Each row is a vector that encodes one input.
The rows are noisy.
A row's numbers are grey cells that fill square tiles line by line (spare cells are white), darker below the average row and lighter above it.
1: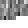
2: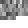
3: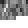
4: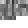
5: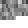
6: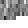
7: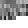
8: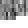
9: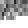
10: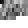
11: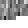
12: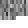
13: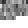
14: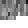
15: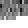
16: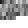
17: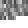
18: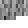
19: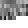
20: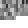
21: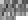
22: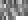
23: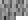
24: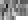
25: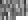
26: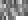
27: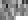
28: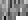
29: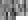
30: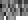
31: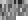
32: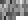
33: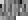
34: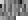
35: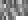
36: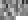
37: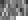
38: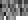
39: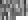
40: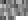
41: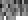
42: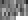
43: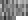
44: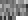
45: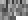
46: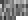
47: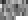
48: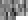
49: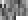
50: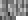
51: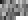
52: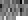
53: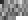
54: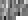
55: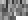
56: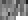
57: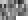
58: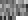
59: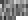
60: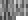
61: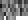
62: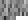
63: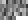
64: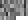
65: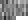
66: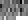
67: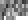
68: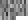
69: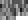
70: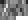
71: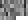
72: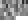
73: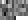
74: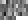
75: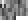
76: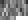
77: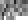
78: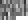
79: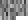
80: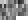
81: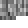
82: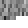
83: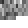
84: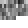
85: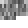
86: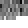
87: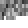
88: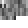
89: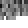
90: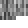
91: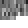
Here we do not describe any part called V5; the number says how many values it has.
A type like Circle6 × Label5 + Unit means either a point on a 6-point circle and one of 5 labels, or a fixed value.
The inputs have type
(Label6 + Line6) × V5.
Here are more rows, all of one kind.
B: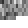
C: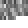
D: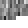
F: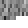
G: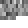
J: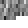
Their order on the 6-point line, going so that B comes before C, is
G, B, F, J, D, C.
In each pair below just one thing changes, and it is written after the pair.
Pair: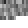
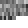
the value of V5
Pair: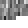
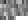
the value of V5
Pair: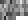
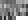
the value of V5
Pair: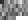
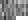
the value of V5
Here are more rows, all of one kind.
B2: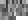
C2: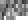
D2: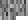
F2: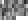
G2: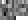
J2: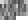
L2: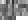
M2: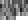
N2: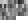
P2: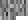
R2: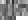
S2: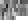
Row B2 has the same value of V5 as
G2, L2 and R2.
